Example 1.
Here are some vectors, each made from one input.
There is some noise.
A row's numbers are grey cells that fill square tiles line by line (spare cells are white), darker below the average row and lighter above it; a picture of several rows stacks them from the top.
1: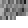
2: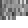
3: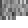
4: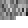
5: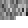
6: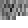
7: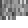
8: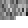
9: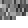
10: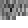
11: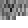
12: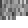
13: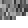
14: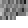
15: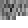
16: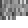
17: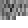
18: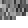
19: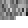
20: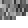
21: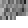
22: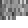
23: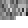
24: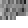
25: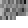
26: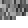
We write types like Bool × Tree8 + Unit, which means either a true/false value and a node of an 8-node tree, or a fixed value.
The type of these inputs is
Circle5.
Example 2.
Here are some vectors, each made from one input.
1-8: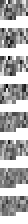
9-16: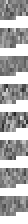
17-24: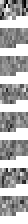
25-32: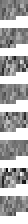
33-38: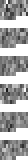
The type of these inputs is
Tree7.
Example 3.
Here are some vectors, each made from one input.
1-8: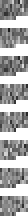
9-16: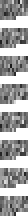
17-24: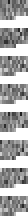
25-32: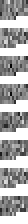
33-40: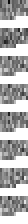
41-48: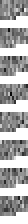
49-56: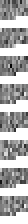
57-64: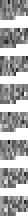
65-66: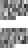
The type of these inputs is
Circle10 + Unit.
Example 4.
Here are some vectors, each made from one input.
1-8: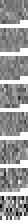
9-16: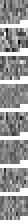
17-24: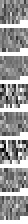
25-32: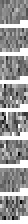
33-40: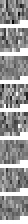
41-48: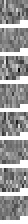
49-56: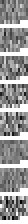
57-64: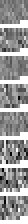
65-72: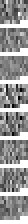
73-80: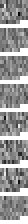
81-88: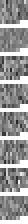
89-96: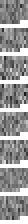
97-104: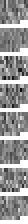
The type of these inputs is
Line9.
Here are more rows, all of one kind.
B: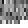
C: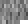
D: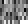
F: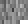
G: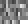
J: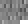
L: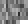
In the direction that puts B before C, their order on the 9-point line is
D, B, L, J, C, F, G.
